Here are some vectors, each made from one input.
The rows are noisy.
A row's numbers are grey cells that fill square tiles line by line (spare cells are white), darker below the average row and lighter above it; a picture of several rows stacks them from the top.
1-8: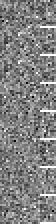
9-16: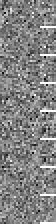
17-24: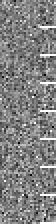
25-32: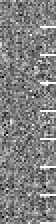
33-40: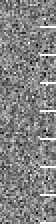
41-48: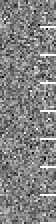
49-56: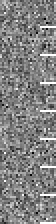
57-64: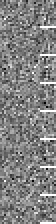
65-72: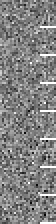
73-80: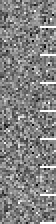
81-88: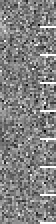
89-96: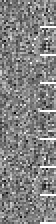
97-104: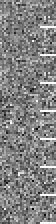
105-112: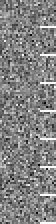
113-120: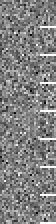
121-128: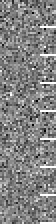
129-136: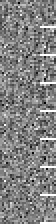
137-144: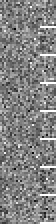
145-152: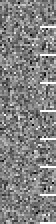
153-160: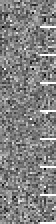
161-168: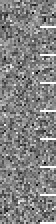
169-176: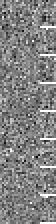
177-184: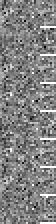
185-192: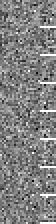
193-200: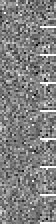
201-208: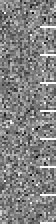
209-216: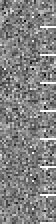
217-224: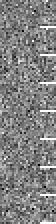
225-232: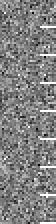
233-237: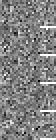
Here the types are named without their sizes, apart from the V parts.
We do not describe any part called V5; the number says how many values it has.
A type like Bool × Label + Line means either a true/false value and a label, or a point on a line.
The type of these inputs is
Line × (Line + V5).
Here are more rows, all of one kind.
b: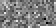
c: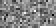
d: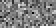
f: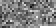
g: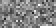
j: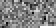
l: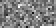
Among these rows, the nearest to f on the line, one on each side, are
c and j.
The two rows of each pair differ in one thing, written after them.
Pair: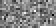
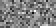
the value of V5
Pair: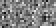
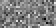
the place on the line
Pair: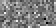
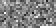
the place on the line
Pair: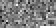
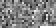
the place on the line
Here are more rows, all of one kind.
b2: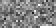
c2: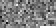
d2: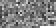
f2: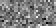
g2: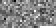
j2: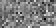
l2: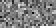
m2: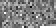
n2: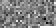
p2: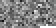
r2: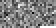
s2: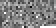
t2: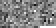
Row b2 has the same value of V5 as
d2, j2, n2 and r2.
